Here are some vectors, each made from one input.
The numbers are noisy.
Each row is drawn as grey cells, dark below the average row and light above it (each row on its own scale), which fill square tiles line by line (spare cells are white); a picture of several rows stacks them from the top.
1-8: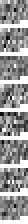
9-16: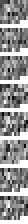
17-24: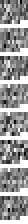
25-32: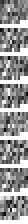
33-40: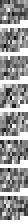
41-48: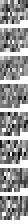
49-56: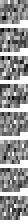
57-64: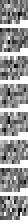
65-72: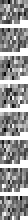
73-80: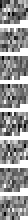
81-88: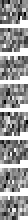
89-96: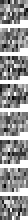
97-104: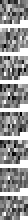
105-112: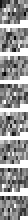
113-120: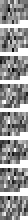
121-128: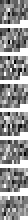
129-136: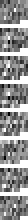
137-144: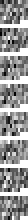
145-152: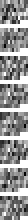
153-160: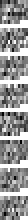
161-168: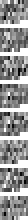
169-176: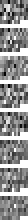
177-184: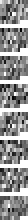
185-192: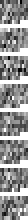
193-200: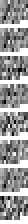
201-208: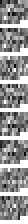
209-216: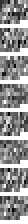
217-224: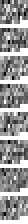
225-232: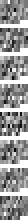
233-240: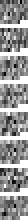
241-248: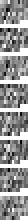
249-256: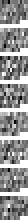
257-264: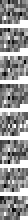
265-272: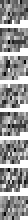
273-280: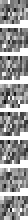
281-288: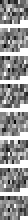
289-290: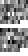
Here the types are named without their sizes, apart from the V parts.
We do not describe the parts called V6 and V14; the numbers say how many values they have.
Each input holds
either a label, three true/false values and a value of V6, or a node of a tree and a value of V14.
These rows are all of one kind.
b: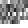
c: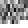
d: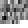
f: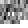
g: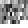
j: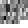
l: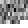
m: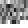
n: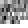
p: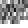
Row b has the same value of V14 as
c, l, m and p.
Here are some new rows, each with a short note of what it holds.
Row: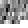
a node of a tree and a value of V14
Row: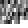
a label, three true/false values and a value of V6
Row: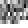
a node of a tree and a value of V14
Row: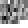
a node of a tree and a value of V14
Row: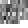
a node of a tree and a value of V14
